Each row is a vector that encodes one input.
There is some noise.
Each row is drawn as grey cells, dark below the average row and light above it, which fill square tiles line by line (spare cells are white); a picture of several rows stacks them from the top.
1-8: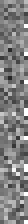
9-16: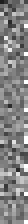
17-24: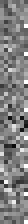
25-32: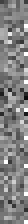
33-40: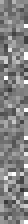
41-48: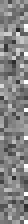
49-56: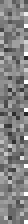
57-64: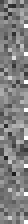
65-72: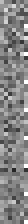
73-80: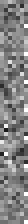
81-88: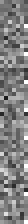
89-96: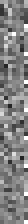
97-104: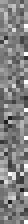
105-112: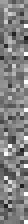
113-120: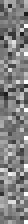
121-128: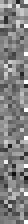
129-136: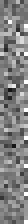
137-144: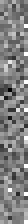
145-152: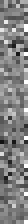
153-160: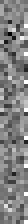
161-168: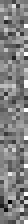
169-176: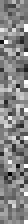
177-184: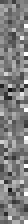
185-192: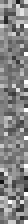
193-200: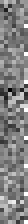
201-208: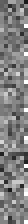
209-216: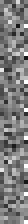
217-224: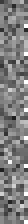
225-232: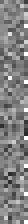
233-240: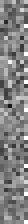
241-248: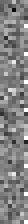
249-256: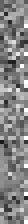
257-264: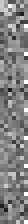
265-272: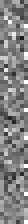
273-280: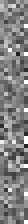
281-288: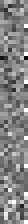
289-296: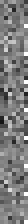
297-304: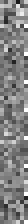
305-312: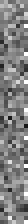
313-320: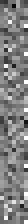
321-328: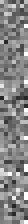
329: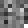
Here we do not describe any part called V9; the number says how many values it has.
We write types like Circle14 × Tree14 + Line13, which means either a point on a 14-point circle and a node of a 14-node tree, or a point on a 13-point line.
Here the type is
Bool × (Tree8 + V9) × V9 + Unit.
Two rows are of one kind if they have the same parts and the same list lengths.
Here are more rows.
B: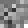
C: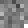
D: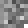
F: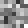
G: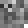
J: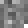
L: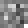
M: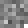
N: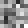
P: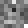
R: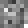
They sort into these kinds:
B, C, D, L, M, R
F, N
G, J, P

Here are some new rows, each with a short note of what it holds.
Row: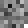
a true/false value and two values of V9
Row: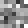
a fixed value
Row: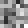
a fixed value
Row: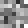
a fixed value
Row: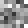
a fixed value
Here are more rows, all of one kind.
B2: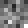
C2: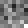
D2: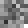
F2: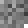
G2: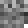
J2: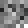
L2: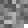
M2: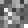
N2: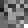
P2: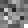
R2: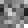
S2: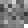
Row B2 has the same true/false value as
C2, D2 and F2.
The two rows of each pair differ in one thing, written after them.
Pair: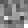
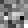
the true/false value
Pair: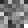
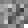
the true/false value
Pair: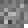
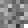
the true/false value
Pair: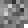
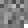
the value of V9
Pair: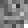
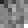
the value of V9
